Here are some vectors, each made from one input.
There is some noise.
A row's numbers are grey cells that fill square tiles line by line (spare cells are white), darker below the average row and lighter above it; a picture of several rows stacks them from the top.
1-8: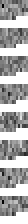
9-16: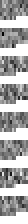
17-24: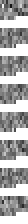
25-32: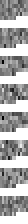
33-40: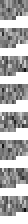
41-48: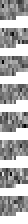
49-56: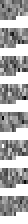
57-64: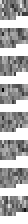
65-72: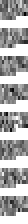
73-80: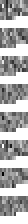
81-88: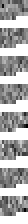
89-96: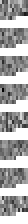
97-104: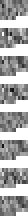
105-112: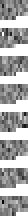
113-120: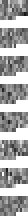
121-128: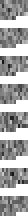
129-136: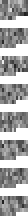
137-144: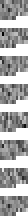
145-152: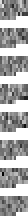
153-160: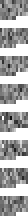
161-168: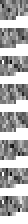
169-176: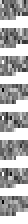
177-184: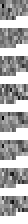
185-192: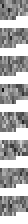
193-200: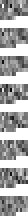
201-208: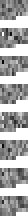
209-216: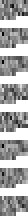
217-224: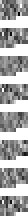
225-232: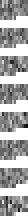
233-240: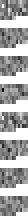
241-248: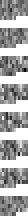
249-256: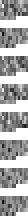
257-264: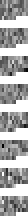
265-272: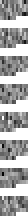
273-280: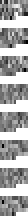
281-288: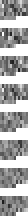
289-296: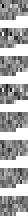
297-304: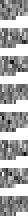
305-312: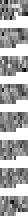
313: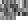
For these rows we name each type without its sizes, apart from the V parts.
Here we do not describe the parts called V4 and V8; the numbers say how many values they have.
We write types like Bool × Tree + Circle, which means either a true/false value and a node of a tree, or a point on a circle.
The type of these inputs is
List(Line) + V4 × V8.
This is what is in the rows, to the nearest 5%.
About 35% of them hold a value of V4 and a value of V8. The rest are lists of points on a line.
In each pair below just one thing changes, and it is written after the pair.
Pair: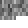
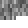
the place on the line in item 2 of the list
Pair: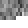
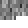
the place on the line in item 1 of the list
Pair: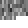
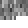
the place on the line in item 2 of the list
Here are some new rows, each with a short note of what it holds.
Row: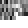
the empty list
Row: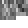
a list of one item
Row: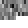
a value of V4 and a value of V8
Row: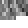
a list of one item
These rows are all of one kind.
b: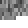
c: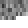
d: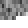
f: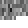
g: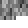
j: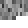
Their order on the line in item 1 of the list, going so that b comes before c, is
f, g, b, c, d, j.
